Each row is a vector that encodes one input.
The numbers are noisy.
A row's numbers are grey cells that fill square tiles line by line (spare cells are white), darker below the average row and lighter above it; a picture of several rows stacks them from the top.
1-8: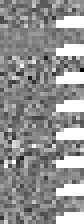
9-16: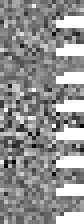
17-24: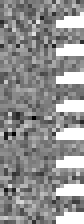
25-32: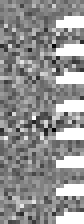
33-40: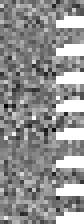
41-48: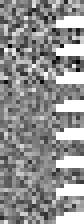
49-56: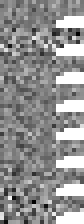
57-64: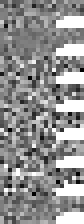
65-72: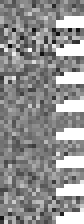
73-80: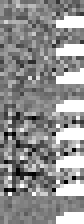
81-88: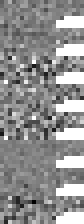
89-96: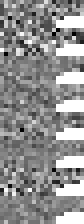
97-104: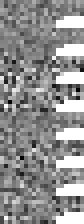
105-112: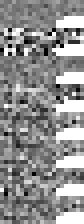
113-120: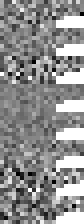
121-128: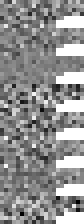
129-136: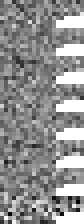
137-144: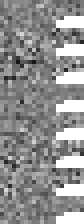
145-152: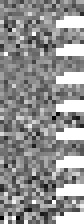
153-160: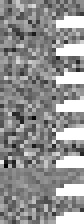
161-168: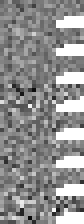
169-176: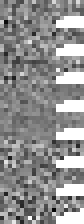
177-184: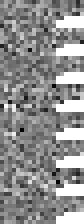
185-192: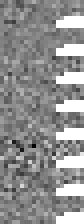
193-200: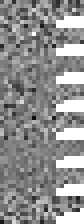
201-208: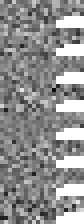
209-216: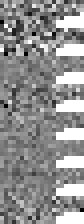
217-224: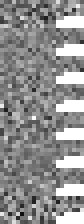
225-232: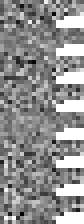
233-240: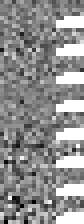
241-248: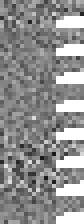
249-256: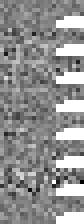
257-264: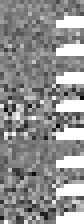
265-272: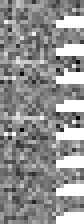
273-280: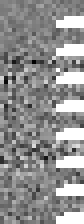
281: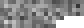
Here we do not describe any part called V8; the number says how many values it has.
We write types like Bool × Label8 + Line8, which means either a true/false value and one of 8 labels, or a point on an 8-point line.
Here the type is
(Bool × V8 + List3(Line11)) × Line5.
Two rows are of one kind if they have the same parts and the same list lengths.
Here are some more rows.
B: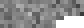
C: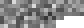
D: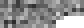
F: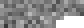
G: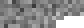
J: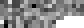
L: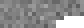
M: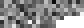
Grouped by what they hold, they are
B, L, M
C
D
F, G
J

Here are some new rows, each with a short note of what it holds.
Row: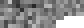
a point on a 5-point line, together with a list of one item
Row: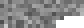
a point on a 5-point line, together with a list of one item
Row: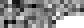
a point on a 5-point line, together with a list of two items
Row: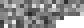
a point on a 5-point line, a true/false value and a value of V8
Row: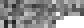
a point on a 5-point line, together with a list of two items
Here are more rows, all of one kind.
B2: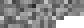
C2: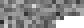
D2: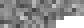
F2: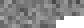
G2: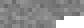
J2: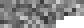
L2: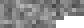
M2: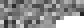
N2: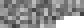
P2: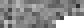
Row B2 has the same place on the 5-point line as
D2 and N2.
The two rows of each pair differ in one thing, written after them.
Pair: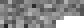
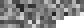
the place on the 11-point line in item 1 of the list
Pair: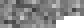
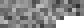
the place on the 11-point line in item 1 of the list
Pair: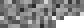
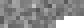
the place on the 11-point line in item 1 of the list
